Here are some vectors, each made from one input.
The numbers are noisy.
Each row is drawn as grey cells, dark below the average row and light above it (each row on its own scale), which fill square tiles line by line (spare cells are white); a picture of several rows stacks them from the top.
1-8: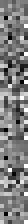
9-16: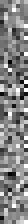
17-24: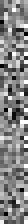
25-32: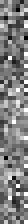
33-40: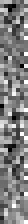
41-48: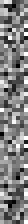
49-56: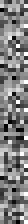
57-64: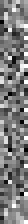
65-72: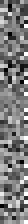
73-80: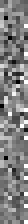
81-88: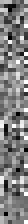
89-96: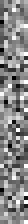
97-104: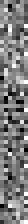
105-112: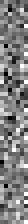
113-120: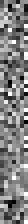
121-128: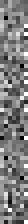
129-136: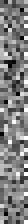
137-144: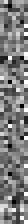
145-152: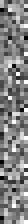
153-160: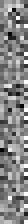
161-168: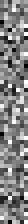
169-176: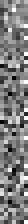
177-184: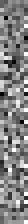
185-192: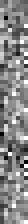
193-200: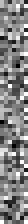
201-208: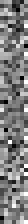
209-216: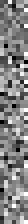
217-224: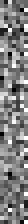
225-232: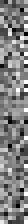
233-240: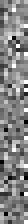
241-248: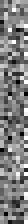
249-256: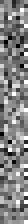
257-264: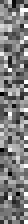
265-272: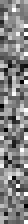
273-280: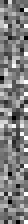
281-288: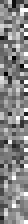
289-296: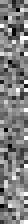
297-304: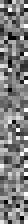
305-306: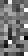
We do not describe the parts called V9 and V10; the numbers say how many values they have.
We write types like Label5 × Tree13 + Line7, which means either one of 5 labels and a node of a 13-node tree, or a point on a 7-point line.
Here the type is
(Line8 + V10) × V9 + List2(Line6).
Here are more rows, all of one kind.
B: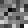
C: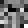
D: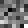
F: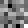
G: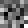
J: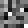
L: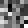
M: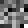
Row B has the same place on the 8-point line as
D and G.
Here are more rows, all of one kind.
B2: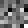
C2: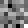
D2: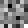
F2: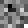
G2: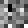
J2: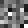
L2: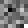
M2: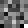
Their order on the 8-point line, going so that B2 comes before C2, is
D2, G2, J2, B2, L2, M2, F2, C2.
